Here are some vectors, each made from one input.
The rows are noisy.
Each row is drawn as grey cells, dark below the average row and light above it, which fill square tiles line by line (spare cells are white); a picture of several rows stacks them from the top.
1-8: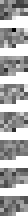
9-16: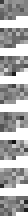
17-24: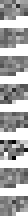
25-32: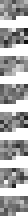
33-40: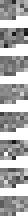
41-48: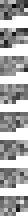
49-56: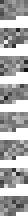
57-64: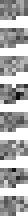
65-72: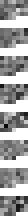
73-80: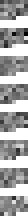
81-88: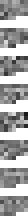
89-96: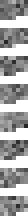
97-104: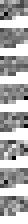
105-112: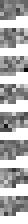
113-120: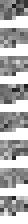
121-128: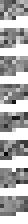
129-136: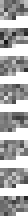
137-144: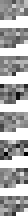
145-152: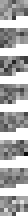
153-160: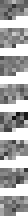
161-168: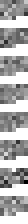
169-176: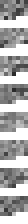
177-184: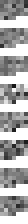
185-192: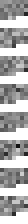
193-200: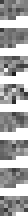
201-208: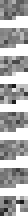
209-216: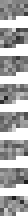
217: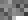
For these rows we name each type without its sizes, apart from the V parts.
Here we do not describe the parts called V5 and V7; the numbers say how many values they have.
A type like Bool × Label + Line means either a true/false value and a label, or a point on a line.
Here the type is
Bool × Circle × V5 × V7.
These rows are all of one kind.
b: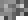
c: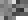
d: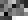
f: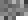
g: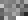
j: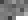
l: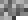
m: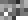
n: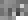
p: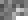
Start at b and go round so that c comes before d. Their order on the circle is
b, g, l, c, f, j, d, p, m, n.
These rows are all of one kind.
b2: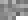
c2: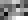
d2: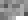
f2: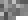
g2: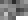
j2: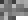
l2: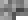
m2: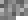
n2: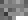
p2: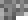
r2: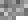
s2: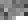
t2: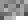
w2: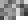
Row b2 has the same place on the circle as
c2, f2, l2 and w2.
